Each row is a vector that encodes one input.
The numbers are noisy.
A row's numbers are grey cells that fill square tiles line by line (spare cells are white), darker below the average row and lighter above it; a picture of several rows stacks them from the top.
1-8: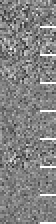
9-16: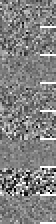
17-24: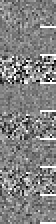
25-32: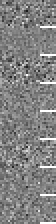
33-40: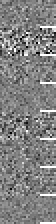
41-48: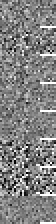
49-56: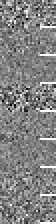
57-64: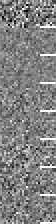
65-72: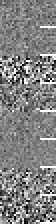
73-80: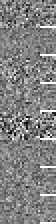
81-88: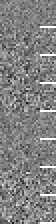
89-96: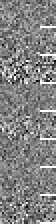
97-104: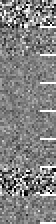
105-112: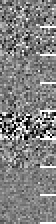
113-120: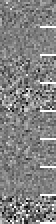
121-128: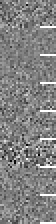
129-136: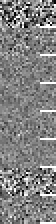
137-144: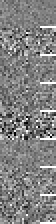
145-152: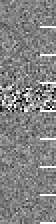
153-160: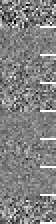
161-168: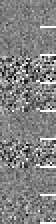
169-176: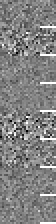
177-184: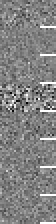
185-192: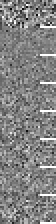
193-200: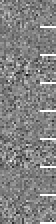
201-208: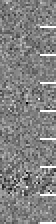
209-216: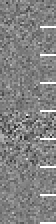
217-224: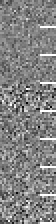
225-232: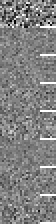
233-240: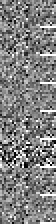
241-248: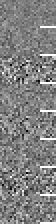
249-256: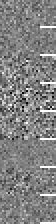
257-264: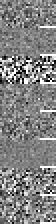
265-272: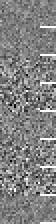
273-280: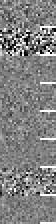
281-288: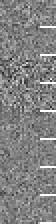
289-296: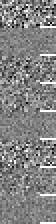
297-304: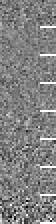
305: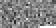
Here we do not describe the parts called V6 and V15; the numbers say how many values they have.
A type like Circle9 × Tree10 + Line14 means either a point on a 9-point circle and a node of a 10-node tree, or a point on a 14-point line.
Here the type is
(Circle8 + V15) × Tree12 × V6.
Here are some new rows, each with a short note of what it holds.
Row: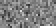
a node of a 12-node tree, a value of V6 and a value of V15
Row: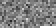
a node of a 12-node tree, a value of V6 and a value of V15
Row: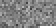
a node of a 12-node tree, a value of V6 and a value of V15
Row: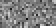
a node of a 12-node tree, a value of V6 and a value of V15
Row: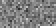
a point on an 8-point circle, a node of a 12-node tree and a value of V6
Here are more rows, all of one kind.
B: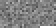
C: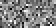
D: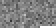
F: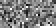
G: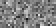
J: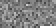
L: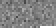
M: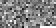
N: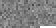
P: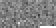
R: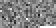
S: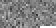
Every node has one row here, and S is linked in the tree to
J.
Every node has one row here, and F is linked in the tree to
M and P.
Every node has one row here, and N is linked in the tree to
J and M.
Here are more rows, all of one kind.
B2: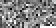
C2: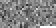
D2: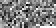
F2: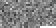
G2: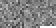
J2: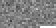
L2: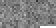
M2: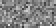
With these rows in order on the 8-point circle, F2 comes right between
B2 and J2.
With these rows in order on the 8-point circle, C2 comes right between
G2 and M2.
